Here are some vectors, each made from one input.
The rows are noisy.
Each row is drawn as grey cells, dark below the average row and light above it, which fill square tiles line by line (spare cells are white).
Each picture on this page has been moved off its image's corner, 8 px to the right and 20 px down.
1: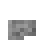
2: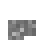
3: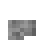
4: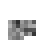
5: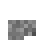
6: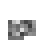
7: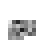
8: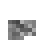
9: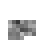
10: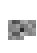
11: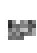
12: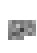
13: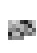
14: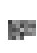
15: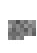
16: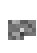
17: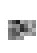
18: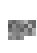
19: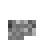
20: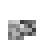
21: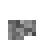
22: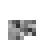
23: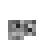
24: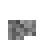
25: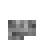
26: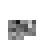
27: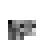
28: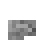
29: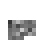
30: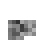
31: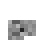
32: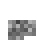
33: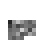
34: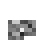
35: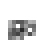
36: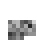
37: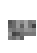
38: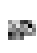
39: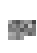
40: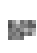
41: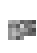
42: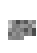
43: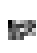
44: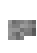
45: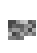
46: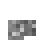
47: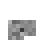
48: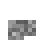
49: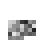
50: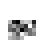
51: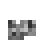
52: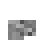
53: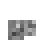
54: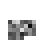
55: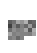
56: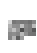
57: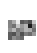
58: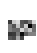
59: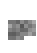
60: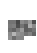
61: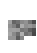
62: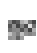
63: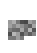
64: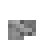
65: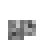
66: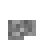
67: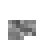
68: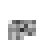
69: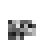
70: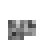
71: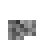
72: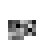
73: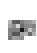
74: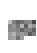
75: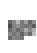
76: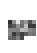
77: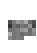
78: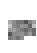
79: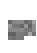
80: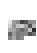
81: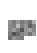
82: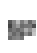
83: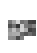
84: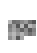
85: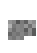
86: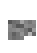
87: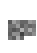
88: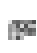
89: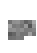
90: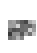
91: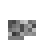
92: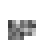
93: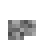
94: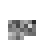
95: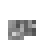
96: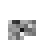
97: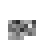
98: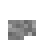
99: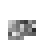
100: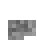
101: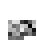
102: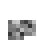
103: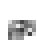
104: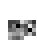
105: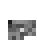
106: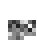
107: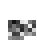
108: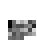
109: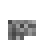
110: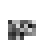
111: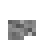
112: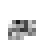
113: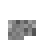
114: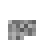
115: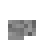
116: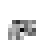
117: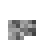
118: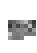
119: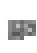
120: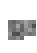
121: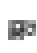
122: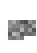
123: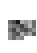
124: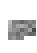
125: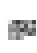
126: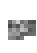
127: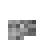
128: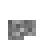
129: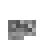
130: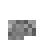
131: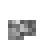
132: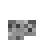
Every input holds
three true/false values.
